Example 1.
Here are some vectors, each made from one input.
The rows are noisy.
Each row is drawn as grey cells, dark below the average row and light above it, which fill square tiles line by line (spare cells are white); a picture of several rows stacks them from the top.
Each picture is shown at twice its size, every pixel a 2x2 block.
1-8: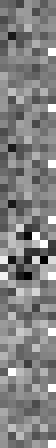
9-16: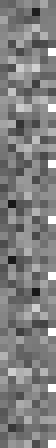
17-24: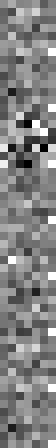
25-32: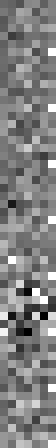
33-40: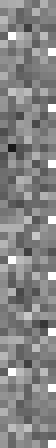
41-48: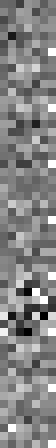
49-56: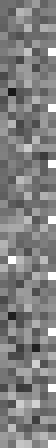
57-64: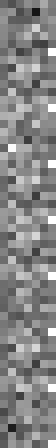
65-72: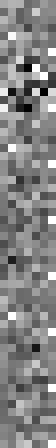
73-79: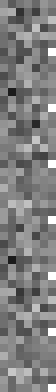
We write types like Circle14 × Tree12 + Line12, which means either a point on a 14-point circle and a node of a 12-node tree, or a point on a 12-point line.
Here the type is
List2(Line5).
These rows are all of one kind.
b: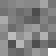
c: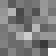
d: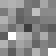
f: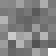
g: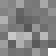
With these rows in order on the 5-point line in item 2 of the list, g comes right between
d and f.
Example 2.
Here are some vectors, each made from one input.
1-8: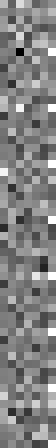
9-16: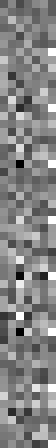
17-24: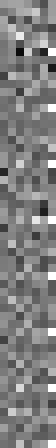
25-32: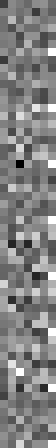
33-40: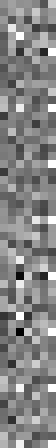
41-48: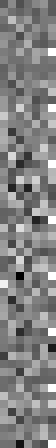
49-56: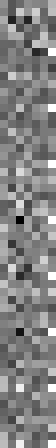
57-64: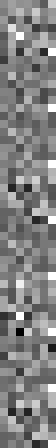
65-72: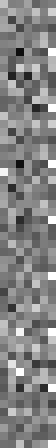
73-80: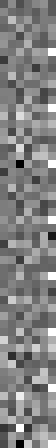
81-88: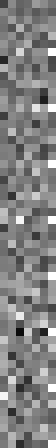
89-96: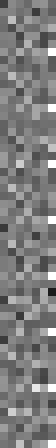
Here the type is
Tree9 + Tree10.
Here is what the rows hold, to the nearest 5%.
About 40% of them hold a node of a 9-node tree. The rest hold a node of a 10-node tree.
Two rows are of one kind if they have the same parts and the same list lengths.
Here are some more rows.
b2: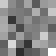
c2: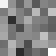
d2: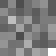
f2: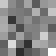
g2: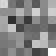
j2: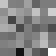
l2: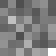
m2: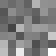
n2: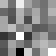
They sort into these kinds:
b2, c2, f2, g2, j2, n2
d2, l2, m2

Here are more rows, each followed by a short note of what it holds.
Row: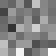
a node of a 10-node tree
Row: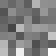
a node of a 10-node tree
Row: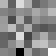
a node of a 9-node tree
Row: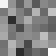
a node of a 9-node tree
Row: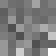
a node of a 10-node tree
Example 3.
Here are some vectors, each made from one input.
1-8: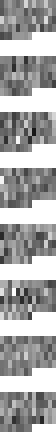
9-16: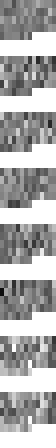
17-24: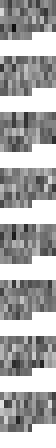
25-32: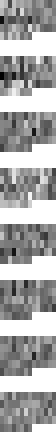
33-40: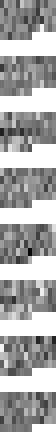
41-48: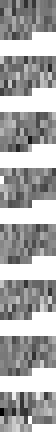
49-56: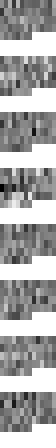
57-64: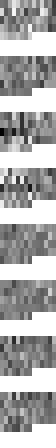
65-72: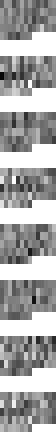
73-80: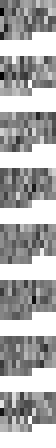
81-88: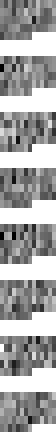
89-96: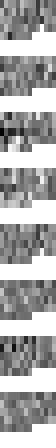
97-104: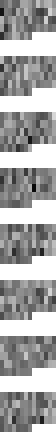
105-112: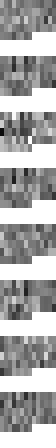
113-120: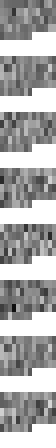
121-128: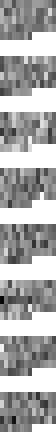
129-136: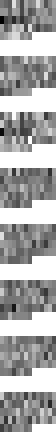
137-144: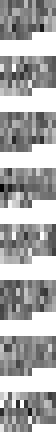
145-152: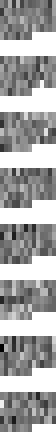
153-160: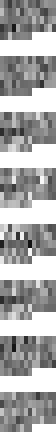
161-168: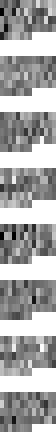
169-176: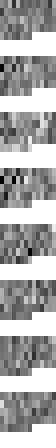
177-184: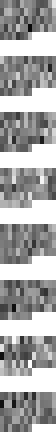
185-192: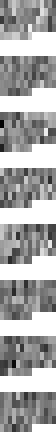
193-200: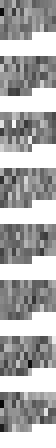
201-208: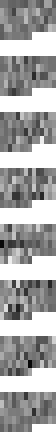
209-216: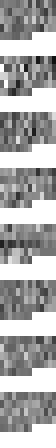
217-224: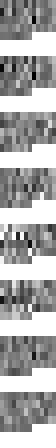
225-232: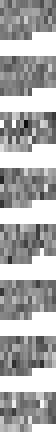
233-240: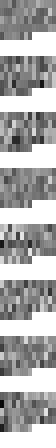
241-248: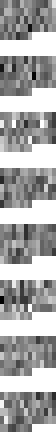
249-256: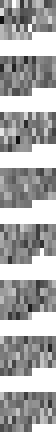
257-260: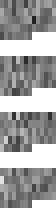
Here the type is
Tree7 + Tree18.
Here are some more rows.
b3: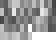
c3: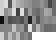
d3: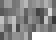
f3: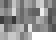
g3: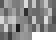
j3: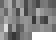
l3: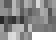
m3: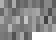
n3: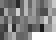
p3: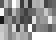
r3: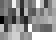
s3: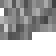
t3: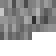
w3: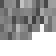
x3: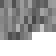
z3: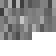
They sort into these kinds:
b3, c3, f3, l3, p3, r3
d3, g3, j3, m3, n3, s3, t3, w3, x3, z3

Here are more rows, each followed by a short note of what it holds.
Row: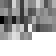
a node of a 7-node tree
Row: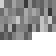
a node of an 18-node tree
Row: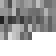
a node of a 7-node tree
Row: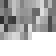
a node of a 7-node tree
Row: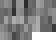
a node of an 18-node tree
